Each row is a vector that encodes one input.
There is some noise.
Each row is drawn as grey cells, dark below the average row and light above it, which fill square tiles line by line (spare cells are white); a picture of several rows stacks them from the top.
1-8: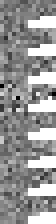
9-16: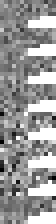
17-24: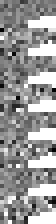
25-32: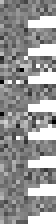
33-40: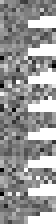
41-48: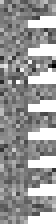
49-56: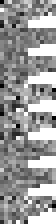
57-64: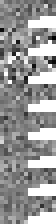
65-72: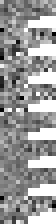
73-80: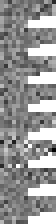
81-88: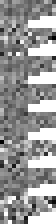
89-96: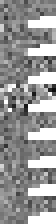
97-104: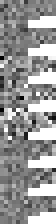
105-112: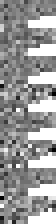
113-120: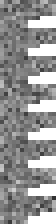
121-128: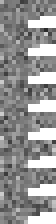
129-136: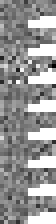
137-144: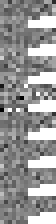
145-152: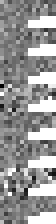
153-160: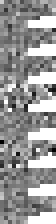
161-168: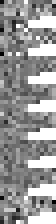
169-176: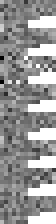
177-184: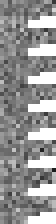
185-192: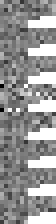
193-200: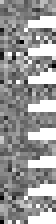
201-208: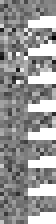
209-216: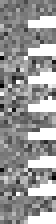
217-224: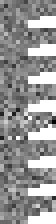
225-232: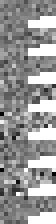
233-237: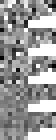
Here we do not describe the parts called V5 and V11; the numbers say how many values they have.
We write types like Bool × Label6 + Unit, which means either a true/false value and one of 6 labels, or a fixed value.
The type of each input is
Bool × V5 × V11 + Tree10 + Unit.
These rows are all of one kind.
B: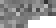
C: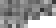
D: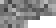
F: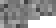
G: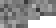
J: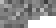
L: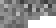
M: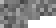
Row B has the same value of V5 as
J and L.
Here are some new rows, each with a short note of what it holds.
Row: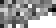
a node of a 10-node tree
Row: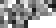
a fixed value
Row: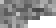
a true/false value, a value of V5 and a value of V11
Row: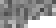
a true/false value, a value of V5 and a value of V11
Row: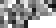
a fixed value
